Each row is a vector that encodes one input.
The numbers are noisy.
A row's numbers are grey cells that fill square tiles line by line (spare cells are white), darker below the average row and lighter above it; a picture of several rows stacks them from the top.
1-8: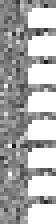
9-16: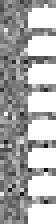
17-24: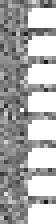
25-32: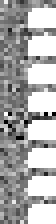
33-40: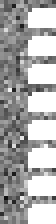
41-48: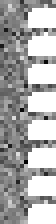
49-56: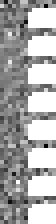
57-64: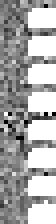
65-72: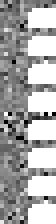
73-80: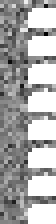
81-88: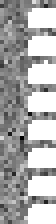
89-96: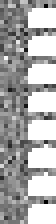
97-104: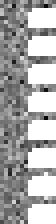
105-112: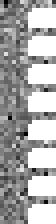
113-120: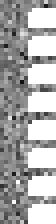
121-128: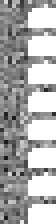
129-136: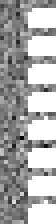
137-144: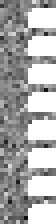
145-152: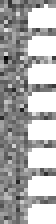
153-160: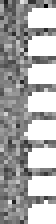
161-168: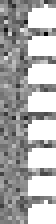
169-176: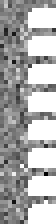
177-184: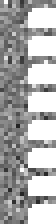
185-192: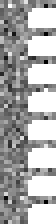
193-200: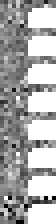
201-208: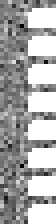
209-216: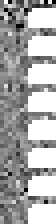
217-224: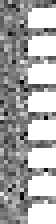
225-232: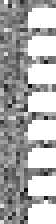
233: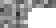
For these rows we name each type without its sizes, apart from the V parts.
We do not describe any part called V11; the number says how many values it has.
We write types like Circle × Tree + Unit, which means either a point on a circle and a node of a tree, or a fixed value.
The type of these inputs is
(Bool × Bool × Bool × Bool + V11) × Tree + Unit.
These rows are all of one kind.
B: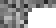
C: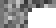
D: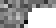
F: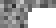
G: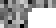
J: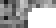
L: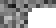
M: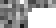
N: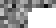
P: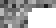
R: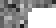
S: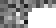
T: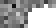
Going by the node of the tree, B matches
D and T.
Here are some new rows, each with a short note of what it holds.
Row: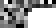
a fixed value
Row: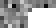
a node of a tree and a value of V11
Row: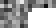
a node of a tree and a value of V11
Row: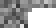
a node of a tree and four true/false values
